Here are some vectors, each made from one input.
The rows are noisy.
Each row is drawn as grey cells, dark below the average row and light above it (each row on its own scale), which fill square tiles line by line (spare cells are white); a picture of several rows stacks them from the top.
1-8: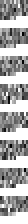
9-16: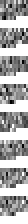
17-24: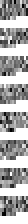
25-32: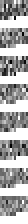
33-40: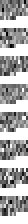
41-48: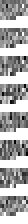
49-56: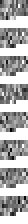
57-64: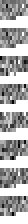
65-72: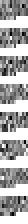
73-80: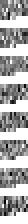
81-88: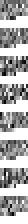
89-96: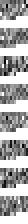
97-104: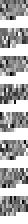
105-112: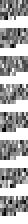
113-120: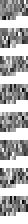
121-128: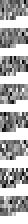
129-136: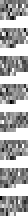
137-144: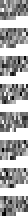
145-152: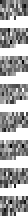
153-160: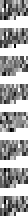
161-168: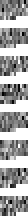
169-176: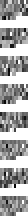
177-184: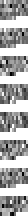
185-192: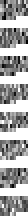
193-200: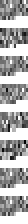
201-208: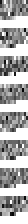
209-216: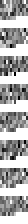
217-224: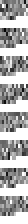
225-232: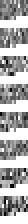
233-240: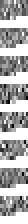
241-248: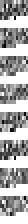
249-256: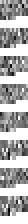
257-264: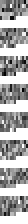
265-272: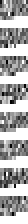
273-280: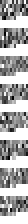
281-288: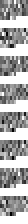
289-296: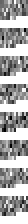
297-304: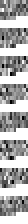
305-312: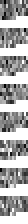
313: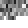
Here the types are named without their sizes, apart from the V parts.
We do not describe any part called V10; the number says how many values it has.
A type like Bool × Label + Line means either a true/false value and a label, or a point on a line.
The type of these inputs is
Line × (Line + V10).
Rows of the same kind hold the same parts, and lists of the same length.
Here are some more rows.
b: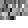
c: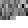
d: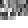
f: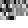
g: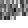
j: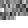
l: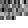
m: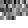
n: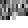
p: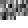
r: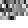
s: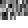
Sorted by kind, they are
b, f, l, m, r
c, d, g, j, n, p, s

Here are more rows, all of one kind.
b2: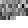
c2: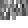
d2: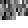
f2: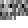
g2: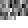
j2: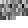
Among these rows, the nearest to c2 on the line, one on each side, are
f2 and j2.
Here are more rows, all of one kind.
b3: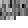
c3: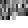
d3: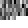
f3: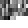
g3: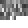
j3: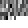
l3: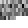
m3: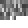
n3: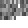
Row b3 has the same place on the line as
g3 and m3.
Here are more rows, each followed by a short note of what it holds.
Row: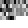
a point on each of two lines
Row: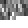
a point on a line and a value of V10
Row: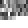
a point on a line and a value of V10
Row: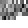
a point on a line and a value of V10
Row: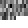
a point on a line and a value of V10
